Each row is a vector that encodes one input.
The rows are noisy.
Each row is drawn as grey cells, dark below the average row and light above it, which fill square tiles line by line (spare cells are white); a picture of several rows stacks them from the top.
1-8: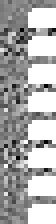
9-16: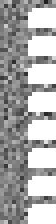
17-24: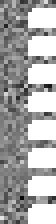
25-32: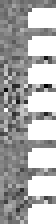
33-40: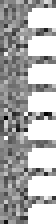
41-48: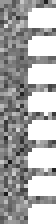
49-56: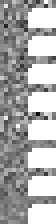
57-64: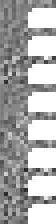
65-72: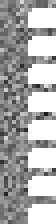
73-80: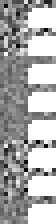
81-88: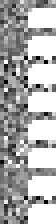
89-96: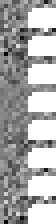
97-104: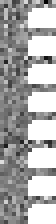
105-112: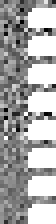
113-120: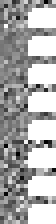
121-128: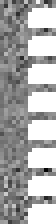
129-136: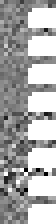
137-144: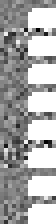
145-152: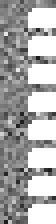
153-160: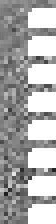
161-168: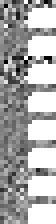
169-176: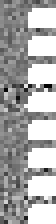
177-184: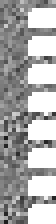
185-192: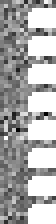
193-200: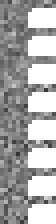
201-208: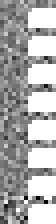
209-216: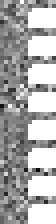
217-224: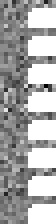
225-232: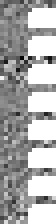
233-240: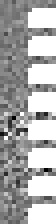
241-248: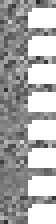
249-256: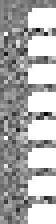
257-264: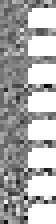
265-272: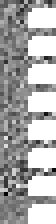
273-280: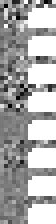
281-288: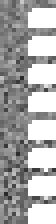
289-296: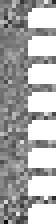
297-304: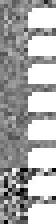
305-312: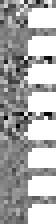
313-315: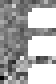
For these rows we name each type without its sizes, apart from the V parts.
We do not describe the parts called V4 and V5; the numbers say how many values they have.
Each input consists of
a point on each of two lines, together with either four true/false values, or a value of V4 and a value of V5.
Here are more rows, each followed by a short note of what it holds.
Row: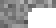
a point on each of two lines and four true/false values
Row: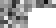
a point on each of two lines, a value of V4 and a value of V5
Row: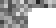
a point on each of two lines, a value of V4 and a value of V5
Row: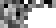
a point on each of two lines and four true/false values
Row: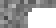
a point on each of two lines and four true/false values
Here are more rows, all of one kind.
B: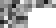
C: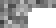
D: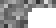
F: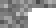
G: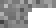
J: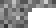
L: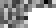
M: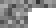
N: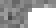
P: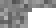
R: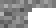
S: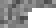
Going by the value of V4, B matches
L and S.
